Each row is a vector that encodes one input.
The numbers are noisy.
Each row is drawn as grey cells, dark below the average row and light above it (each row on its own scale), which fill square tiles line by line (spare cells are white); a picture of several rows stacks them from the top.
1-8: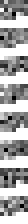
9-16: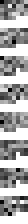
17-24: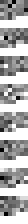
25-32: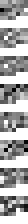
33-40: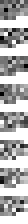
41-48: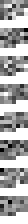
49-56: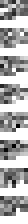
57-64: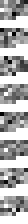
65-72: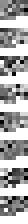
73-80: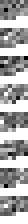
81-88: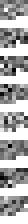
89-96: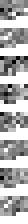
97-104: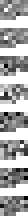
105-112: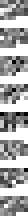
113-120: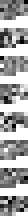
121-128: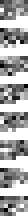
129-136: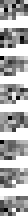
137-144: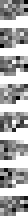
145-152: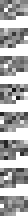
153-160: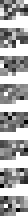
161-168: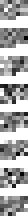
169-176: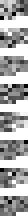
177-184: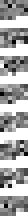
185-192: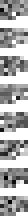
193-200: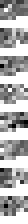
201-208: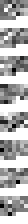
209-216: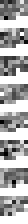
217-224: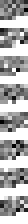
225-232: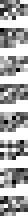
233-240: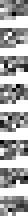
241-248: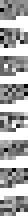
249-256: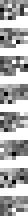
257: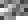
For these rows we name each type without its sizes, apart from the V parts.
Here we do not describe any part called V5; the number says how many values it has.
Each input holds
a label, together with either a node of a tree, or a value of V5.
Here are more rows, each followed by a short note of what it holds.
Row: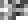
a label and a node of a tree
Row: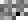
a label and a node of a tree
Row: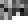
a label and a node of a tree
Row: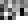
a label and a node of a tree
